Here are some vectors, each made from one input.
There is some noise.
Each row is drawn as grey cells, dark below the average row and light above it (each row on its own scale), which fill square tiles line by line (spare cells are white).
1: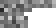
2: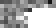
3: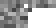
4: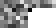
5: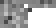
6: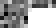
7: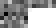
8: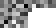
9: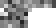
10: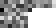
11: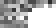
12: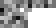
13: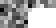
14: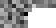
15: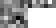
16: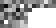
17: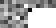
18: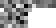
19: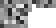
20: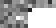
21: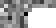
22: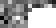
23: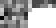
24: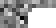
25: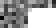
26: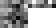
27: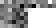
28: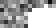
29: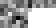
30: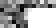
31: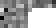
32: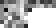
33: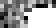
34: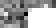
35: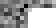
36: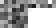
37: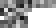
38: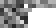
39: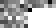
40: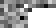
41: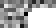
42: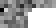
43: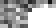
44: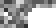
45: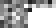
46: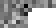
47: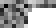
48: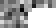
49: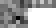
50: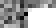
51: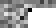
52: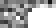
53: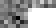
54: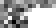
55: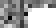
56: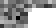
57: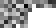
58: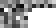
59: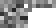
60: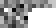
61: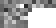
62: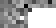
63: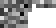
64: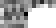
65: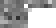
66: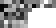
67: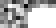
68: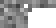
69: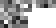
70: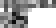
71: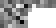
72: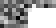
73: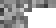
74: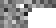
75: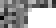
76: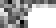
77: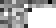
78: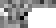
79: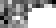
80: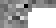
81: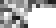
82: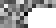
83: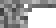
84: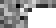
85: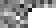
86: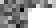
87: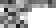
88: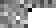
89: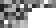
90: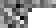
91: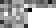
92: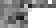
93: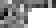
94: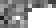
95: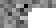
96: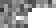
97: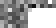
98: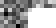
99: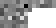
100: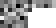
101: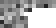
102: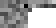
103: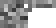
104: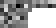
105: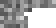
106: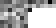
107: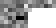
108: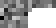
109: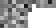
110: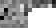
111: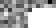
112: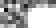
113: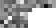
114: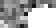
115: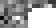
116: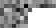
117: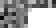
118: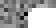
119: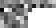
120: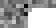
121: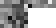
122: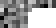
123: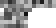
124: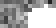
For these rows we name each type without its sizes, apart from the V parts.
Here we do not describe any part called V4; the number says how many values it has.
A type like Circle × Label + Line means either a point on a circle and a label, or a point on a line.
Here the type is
List(Bool × V4).
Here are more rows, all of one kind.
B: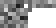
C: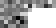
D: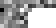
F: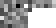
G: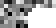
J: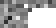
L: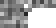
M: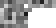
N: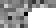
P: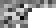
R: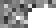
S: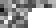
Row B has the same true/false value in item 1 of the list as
C, D, F and S.
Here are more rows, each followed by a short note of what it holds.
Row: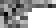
a list of three items
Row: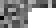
a list of one item
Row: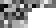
the empty list
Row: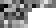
the empty list
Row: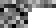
a list of two items
